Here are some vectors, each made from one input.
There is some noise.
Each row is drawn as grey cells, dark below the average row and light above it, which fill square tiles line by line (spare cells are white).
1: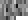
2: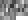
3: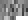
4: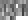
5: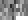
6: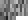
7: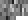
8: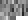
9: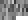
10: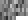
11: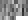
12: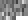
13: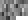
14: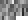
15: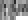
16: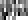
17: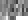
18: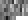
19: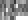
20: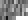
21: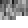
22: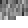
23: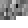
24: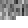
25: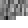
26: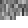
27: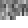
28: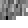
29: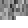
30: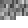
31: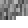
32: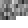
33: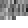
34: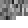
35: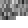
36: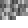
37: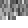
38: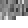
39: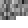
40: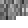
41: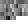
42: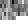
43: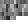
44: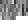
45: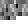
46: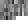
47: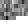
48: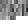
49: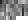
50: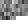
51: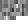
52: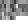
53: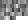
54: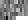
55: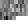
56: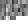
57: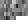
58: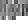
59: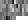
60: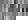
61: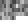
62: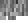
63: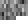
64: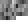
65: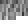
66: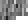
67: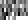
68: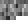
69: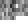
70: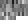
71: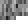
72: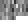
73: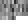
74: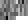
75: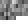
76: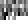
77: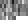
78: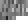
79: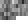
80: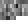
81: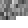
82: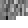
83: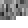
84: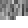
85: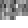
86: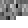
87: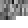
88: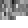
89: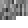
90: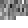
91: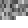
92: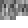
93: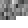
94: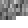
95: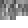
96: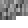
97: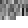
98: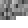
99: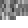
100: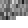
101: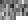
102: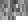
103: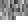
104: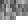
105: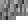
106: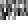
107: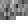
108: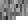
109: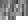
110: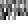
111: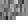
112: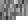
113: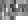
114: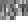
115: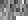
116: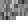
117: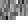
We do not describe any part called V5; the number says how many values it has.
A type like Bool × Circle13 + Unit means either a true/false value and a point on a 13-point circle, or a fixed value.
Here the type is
List2(Bool × V5).
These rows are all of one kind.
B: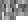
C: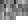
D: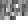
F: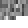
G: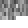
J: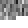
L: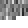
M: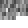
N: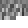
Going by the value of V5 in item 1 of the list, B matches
C and L.
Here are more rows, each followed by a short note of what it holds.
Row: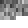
a list of two items
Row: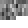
a list of one item
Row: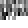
the empty list
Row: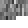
a list of one item
